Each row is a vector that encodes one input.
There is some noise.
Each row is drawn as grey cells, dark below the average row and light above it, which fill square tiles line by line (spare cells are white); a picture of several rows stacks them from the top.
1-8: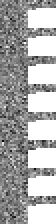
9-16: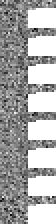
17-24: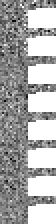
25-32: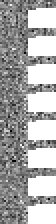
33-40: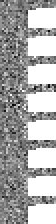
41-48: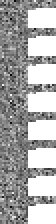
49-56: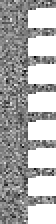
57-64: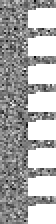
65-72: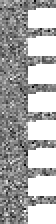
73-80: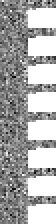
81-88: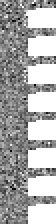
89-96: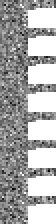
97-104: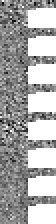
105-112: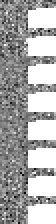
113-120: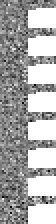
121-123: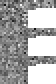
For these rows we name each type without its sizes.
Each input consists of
either four labels, or a point on a line.
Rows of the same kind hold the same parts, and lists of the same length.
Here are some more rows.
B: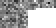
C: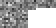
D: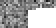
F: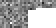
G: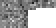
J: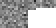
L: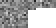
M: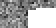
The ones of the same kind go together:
B
C, D, F, G, J, L, M

